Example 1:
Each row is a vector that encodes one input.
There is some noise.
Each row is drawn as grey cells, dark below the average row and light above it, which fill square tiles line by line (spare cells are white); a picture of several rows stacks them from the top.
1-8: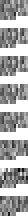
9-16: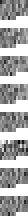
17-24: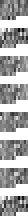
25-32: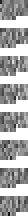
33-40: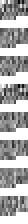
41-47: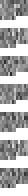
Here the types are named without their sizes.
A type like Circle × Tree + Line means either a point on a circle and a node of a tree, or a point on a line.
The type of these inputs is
List(Line).
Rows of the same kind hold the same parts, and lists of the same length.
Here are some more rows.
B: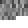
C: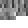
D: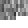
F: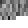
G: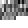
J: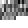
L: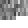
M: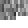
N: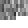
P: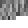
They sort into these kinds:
B, C, F, P
D, L, M, N
G, J

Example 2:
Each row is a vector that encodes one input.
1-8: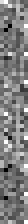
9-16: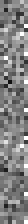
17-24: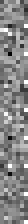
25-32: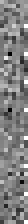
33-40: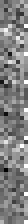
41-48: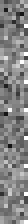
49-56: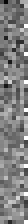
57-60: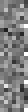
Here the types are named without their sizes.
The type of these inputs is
(Bool × Bool × Bool + Unit) × Circle.
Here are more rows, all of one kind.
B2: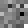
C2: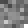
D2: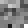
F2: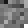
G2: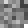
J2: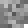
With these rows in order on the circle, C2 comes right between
F2 and G2.
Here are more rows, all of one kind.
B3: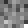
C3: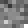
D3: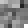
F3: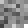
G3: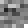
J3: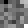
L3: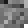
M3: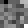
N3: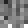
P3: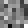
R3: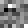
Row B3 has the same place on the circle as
C3 and N3.
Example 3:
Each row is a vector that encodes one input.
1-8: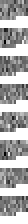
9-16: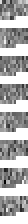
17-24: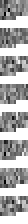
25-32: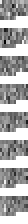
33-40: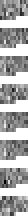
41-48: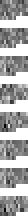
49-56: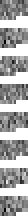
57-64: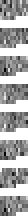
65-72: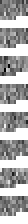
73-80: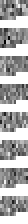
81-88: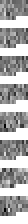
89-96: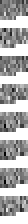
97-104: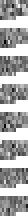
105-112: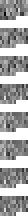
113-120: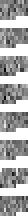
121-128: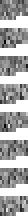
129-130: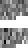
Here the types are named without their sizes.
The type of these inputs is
Circle + Line.
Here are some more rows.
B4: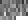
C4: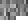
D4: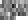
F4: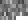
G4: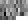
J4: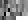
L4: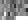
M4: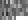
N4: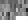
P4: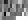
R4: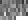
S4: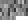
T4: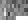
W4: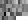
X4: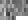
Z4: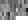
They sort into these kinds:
B4, C4, F4, L4, M4, N4, R4, S4, T4, X4, Z4
D4, G4, J4, P4, W4

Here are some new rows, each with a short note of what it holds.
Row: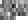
a point on a circle
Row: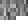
a point on a line
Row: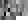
a point on a circle
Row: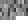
a point on a line
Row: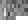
a point on a line
